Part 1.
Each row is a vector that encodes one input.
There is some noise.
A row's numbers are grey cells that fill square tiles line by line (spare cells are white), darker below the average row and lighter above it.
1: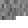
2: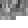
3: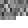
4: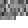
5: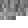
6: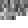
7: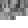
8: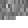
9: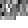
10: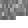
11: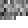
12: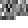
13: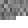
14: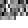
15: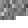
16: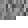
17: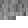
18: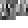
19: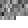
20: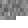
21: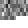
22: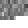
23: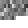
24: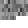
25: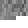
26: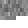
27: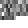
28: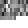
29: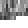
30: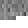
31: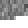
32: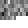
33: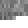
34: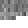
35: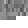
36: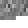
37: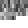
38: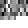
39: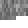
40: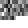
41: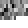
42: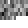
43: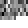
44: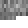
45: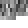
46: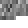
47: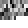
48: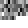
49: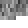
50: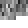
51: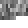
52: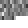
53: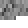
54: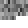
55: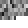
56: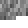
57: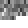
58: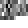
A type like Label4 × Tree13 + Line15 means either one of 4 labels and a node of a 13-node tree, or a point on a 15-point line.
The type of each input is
Label7 + Tree7.
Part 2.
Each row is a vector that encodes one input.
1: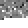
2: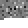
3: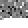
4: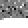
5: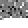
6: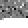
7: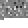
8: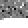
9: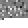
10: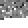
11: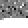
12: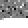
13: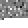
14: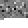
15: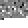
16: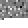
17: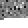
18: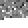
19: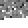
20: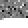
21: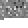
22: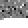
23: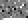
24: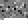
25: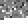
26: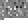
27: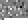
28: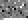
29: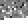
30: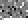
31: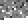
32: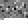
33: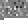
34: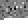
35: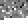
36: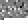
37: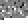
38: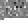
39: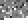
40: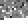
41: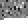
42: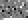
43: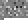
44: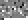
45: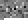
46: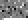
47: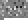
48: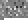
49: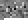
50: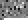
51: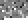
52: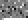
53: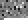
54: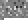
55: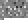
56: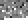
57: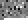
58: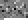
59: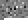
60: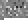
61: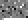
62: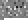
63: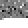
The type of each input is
Bool × Line6.
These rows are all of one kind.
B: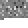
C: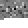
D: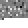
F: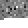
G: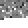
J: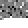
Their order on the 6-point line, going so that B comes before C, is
J, B, D, C, F, G.
